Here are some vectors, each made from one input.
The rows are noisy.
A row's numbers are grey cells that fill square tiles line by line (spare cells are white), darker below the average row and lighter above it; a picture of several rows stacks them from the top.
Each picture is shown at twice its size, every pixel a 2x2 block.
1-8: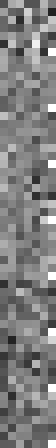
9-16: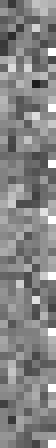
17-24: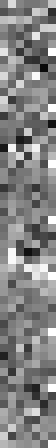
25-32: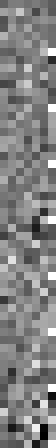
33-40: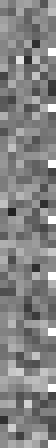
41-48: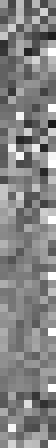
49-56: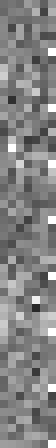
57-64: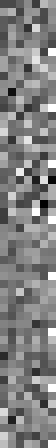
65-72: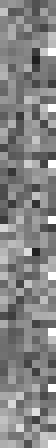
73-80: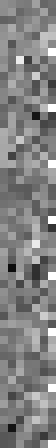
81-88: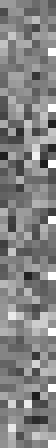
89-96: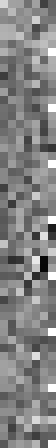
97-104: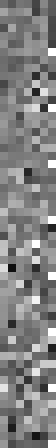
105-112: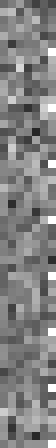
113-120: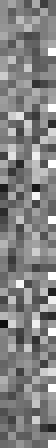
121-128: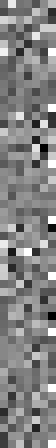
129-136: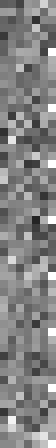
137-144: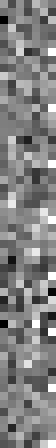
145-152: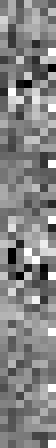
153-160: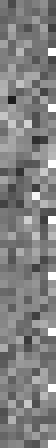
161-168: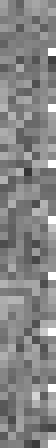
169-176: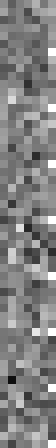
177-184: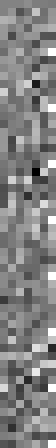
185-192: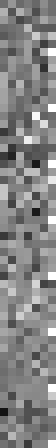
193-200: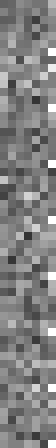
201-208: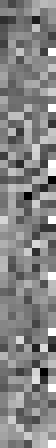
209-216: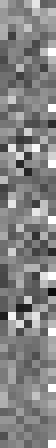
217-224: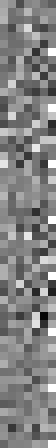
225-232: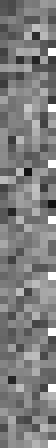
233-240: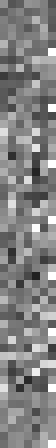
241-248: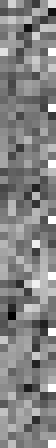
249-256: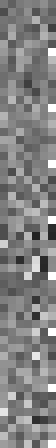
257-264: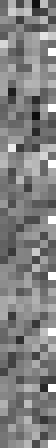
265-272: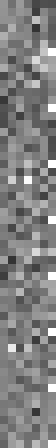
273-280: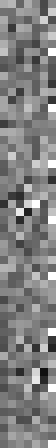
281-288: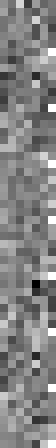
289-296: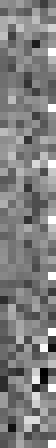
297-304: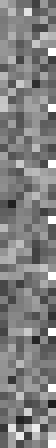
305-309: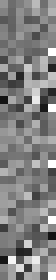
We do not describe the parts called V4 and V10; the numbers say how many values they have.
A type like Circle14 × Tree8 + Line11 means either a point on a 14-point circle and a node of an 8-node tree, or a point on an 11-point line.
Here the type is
(Label8 + Line13) × V10 + V4.
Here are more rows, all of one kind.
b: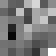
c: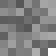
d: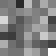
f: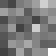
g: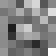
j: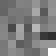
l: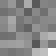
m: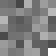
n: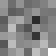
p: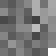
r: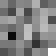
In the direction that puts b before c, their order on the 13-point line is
j, b, p, g, c, m, f, d, l, n, r.
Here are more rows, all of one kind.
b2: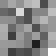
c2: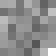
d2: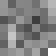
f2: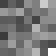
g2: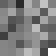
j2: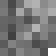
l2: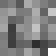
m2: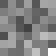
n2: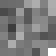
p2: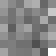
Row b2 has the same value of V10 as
f2 and m2.
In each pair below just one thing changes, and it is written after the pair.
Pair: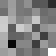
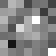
the label
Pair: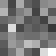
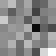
the value of V10
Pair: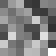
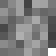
the value of V10
